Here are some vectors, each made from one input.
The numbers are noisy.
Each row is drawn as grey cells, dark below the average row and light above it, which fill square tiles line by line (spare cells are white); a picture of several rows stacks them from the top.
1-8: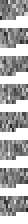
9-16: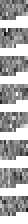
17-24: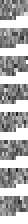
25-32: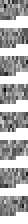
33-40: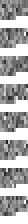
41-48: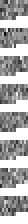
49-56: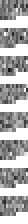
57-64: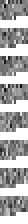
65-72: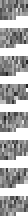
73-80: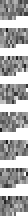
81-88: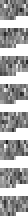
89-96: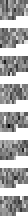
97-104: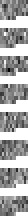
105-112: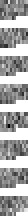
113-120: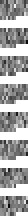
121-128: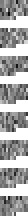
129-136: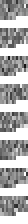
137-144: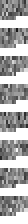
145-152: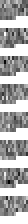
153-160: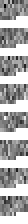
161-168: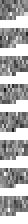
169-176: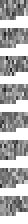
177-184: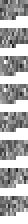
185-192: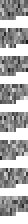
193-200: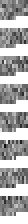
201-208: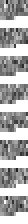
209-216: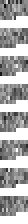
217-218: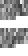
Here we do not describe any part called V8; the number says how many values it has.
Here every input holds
a value of V8, together with either one of 5 labels, or a point on a 10-point line.
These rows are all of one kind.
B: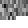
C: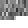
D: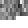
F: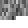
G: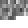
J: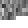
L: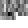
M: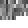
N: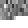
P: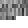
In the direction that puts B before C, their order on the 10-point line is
B, M, P, F, G, N, C, J, L, D.
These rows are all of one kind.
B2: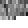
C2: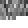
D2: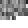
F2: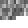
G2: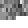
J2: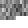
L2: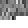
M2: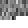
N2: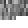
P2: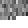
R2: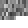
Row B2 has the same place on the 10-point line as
D2, L2, M2 and P2.
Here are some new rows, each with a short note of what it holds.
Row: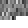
a point on a 10-point line and a value of V8
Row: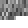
a point on a 10-point line and a value of V8
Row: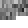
a point on a 10-point line and a value of V8
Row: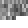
a point on a 10-point line and a value of V8
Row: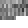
a point on a 10-point line and a value of V8
